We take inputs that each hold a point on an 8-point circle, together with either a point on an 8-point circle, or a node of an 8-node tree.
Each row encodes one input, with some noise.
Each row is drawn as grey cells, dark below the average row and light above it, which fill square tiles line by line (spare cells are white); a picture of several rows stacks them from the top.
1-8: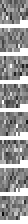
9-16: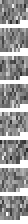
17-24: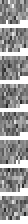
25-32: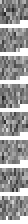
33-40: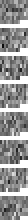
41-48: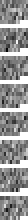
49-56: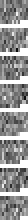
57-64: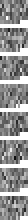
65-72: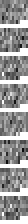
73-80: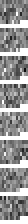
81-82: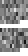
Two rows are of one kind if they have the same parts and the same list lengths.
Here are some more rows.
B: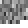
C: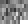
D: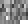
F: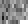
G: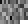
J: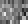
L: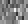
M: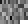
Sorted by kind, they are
B, C, F
D, G, J, L, M

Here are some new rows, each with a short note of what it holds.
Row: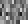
a point on an 8-point circle and a node of an 8-node tree
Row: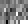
a point on each of two 8-point circles
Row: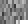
a point on each of two 8-point circles
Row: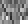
a point on an 8-point circle and a node of an 8-node tree
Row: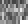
a point on an 8-point circle and a node of an 8-node tree
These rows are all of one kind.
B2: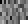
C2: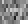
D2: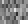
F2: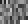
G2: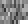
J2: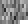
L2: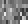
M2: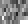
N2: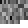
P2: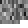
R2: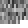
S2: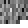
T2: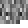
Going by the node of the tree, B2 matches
F2, N2 and P2.
